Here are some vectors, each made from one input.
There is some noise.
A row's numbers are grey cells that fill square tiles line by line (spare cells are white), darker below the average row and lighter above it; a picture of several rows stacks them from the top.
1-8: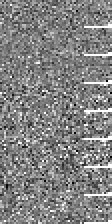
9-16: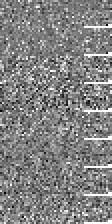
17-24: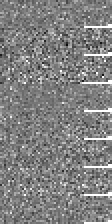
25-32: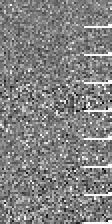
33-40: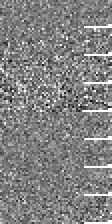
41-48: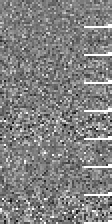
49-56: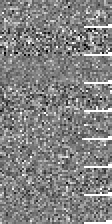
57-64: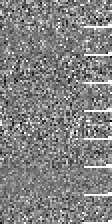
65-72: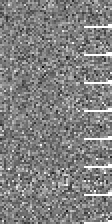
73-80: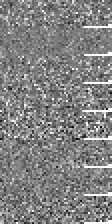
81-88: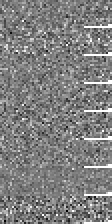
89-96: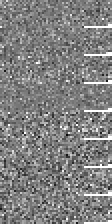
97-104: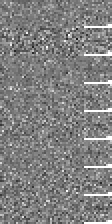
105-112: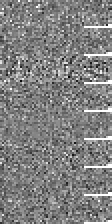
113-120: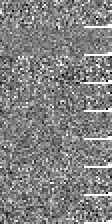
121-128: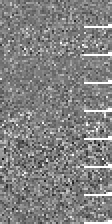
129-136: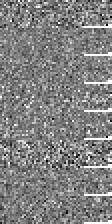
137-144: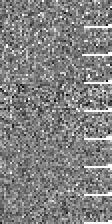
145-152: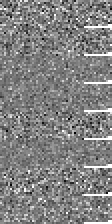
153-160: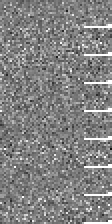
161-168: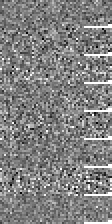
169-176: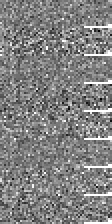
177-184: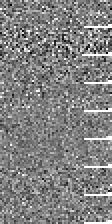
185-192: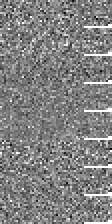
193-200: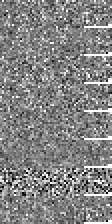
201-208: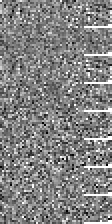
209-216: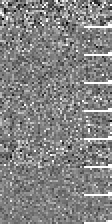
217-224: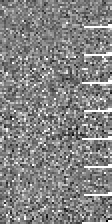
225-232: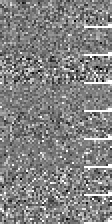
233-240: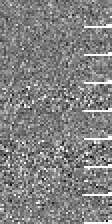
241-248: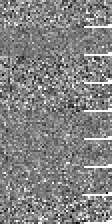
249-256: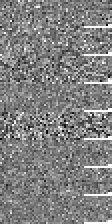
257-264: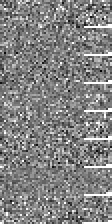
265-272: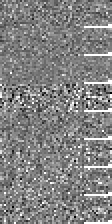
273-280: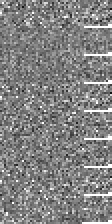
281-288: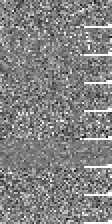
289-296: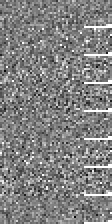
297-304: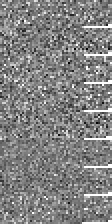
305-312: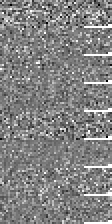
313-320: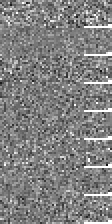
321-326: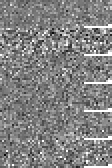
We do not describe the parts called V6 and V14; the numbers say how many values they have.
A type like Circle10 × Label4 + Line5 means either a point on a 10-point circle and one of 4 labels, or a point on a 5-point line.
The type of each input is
Label5 × (Line12 + V6) + V14.
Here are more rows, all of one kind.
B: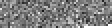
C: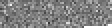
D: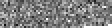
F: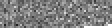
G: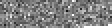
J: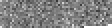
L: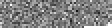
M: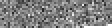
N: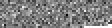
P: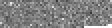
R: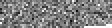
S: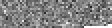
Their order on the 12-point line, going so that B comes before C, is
R, P, L, F, N, D, J, M, B, S, C, G.
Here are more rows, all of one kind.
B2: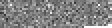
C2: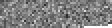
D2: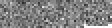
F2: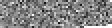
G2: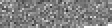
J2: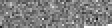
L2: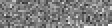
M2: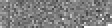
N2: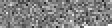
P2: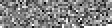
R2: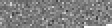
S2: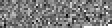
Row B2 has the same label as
D2 and G2.
